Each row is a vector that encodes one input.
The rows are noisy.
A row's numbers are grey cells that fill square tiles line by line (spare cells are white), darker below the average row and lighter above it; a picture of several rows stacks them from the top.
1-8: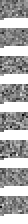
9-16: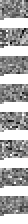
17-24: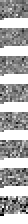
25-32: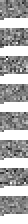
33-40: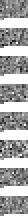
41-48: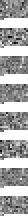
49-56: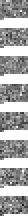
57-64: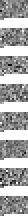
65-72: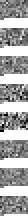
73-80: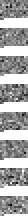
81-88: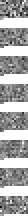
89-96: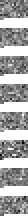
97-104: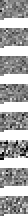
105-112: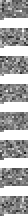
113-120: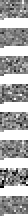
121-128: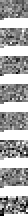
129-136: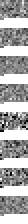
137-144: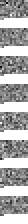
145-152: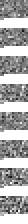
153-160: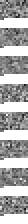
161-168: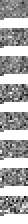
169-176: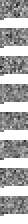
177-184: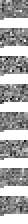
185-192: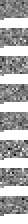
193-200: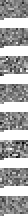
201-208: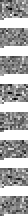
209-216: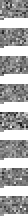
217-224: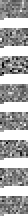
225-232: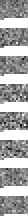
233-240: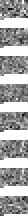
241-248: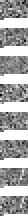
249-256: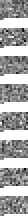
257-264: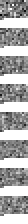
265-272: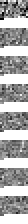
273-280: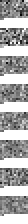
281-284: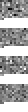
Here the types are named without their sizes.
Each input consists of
a list of points on a line.
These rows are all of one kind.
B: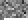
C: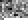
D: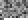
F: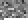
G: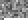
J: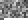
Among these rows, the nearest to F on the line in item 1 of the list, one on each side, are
B and D.
